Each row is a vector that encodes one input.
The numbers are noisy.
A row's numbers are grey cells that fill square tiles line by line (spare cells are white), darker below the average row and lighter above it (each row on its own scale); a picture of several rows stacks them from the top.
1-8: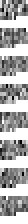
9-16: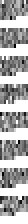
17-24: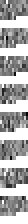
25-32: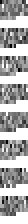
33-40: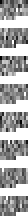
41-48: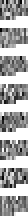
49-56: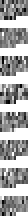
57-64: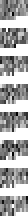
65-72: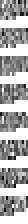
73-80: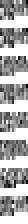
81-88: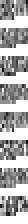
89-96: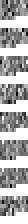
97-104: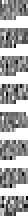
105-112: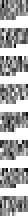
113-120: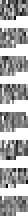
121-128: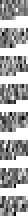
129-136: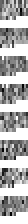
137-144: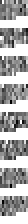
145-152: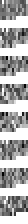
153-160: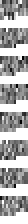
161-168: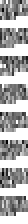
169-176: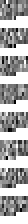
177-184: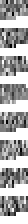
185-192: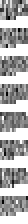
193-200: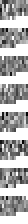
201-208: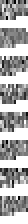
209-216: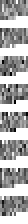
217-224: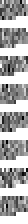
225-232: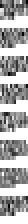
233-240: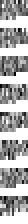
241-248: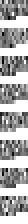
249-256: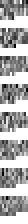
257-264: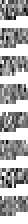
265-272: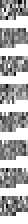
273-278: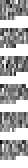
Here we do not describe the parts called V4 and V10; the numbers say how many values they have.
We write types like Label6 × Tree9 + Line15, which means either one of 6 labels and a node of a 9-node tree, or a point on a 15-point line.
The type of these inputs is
(Bool × Circle6 + Label7) × (Line5 + V4) + V10 × V10.
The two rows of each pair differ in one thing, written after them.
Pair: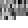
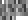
the true/false value
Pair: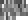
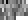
the place on the 6-point circle
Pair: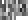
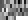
the true/false value
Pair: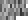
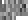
the true/false value
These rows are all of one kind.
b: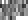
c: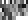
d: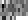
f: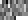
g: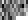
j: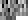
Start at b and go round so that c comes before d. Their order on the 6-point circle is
b, c, g, j, f, d.
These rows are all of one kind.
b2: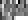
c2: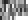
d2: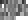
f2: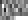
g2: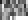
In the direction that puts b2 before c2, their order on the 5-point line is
d2, b2, g2, f2, c2.
